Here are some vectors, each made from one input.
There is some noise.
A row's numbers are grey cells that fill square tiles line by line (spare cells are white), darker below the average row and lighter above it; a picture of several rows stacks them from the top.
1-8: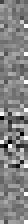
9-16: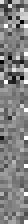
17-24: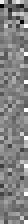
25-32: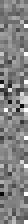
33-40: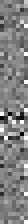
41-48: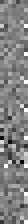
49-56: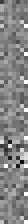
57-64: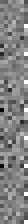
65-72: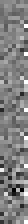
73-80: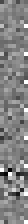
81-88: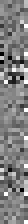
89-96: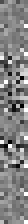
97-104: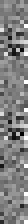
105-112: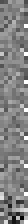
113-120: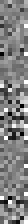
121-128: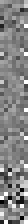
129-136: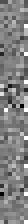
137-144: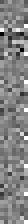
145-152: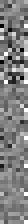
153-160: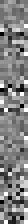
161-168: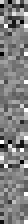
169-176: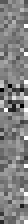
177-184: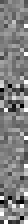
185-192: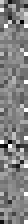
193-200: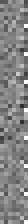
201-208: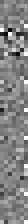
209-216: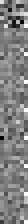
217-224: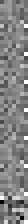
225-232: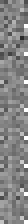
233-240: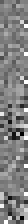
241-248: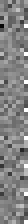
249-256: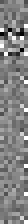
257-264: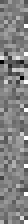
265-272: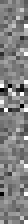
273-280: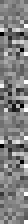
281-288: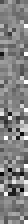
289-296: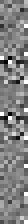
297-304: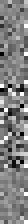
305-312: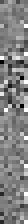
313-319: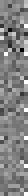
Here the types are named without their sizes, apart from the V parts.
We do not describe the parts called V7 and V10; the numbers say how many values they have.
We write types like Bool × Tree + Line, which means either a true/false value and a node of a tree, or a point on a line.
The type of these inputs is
Bool × (Line + V10) + V7.
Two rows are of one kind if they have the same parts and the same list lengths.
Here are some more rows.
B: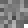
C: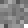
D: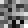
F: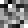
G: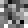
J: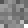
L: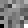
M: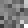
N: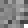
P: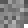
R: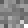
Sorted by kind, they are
B, L, N, P
C, J, M, R
D, F, G

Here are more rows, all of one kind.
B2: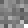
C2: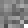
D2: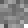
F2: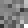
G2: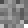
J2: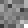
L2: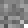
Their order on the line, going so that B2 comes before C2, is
D2, G2, J2, B2, L2, C2, F2.
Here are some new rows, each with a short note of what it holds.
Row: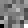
a true/false value and a value of V10
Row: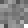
a point on a line and a true/false value
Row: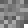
a true/false value and a value of V10
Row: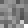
a point on a line and a true/false value
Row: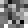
a value of V7
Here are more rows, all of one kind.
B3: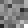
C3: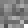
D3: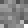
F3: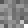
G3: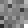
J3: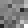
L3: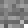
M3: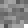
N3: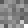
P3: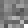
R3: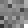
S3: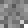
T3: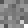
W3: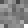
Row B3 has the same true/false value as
G3, J3 and R3.
